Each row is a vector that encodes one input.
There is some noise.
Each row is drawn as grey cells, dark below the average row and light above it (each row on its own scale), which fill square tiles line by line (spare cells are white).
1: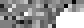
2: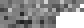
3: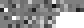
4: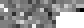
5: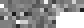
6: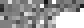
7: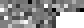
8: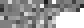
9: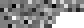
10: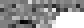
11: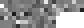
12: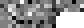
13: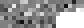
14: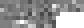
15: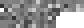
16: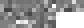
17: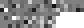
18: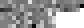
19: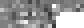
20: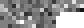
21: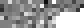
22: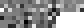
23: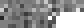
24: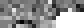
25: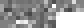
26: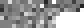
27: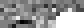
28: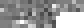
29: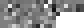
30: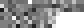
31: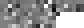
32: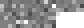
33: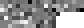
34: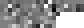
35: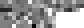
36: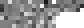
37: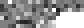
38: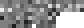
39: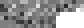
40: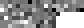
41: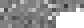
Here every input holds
a point on a 5-point circle, together with either a fixed value, or three true/false values.
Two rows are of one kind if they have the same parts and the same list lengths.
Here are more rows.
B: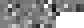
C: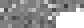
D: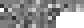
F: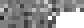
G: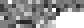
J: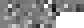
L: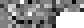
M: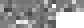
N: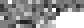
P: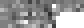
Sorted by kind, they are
B, J, L
C, D, F, G, M, N, P

